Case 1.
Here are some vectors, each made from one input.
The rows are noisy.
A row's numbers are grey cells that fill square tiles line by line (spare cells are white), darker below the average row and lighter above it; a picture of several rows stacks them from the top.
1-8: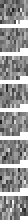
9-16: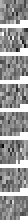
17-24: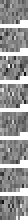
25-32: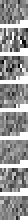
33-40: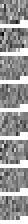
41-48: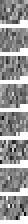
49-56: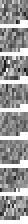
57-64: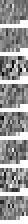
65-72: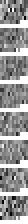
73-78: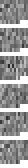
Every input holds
a point on a 14-point line.
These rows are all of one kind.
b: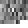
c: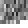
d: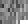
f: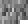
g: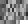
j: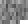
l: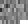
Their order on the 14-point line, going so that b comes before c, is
l, b, c, j, f, g, d.
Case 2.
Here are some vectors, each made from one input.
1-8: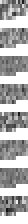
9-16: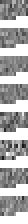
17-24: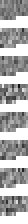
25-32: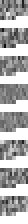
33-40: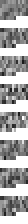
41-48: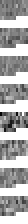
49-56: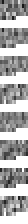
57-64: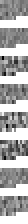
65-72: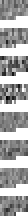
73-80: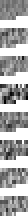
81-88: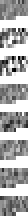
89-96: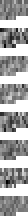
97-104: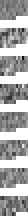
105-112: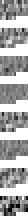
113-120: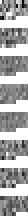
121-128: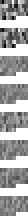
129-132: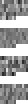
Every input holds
one of 6 labels.
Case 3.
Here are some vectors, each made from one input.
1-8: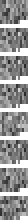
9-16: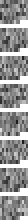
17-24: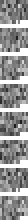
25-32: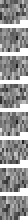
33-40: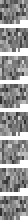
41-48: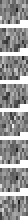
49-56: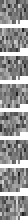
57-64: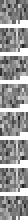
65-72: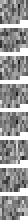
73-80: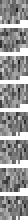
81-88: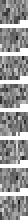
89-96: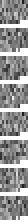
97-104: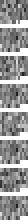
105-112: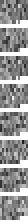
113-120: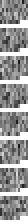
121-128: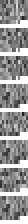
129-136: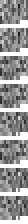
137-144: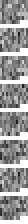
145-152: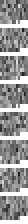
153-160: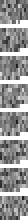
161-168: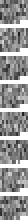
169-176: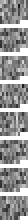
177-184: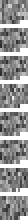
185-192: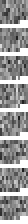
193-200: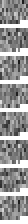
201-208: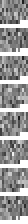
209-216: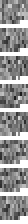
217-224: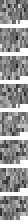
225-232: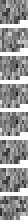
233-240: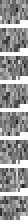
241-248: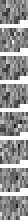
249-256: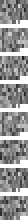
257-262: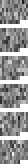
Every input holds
one of 10 labels.
